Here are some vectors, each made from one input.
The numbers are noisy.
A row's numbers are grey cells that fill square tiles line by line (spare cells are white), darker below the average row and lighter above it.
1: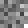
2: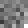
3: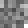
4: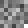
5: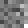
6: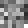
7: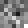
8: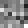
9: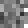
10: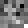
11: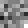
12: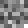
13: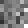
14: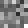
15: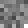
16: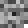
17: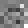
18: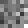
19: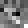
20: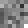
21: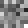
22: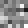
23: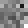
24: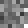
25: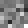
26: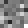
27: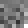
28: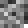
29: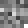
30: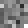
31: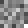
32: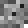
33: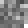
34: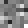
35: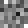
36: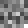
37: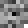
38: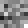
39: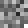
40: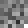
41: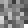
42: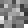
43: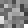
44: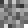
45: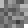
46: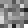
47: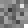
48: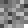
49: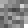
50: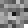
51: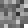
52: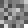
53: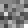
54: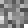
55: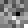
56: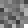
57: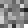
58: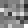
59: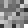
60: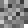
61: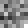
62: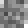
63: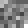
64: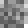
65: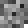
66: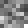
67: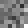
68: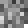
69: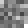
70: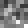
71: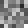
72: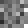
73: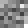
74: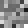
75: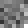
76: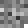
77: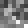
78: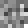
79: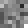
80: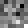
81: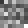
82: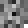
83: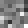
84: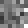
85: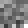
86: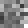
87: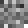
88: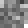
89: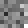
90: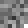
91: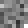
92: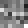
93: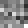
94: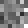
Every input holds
a point on a 6-point line, together with either a point on a 6-point line, or a node of a 7-node tree.
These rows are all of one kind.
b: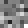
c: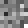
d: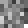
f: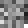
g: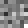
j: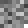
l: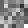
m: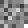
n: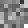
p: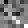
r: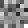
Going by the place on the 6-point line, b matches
c, g, n and p.
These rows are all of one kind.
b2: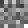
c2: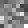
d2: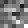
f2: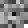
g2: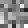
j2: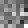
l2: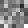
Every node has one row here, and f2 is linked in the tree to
d2 and g2.
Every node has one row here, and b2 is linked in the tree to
l2.
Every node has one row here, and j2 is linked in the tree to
c2.
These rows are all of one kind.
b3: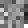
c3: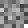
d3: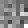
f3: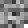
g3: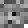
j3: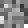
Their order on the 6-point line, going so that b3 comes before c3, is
b3, c3, j3, d3, g3, f3.
